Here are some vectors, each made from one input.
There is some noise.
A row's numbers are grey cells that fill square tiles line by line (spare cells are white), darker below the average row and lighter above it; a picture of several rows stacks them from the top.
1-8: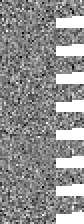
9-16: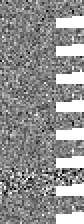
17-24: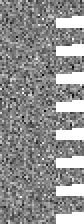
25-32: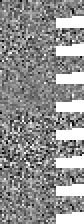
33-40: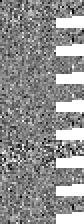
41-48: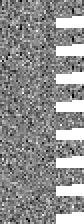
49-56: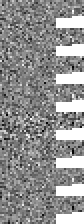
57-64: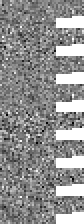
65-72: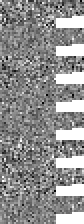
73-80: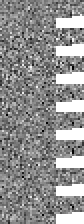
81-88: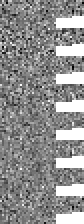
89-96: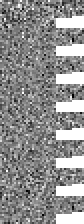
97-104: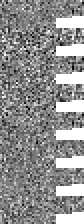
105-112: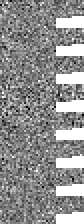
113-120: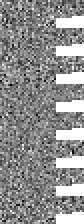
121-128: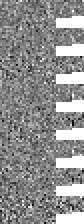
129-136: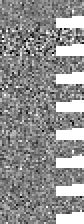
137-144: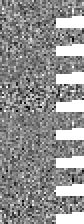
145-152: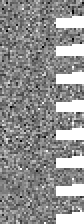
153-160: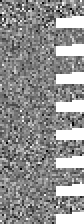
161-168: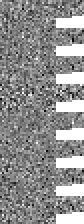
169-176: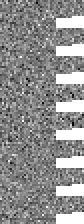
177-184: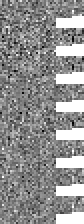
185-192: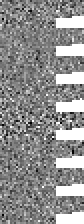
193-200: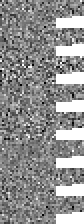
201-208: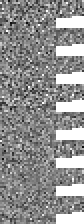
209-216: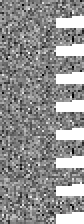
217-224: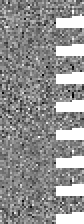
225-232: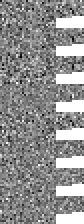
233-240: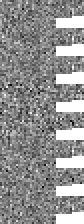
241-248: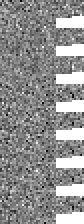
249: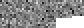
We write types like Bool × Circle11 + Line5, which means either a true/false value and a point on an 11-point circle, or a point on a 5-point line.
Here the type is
Bool × Bool × Bool × (Circle9 × (Tree7 + Tree10) + Unit).
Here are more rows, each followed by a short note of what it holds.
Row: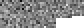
a point on a 9-point circle, a node of a 10-node tree and three true/false values
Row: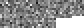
a point on a 9-point circle, a node of a 7-node tree and three true/false values
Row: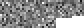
a point on a 9-point circle, a node of a 7-node tree and three true/false values
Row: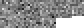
a point on a 9-point circle, a node of a 10-node tree and three true/false values
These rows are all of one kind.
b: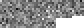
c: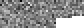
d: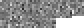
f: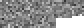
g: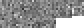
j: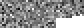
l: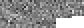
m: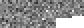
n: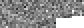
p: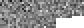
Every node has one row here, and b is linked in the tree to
m.
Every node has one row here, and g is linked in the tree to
n.
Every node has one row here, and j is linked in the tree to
c and d.
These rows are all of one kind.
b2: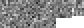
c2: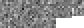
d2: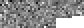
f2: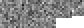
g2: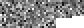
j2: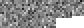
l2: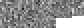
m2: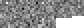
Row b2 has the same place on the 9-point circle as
d2 and g2.
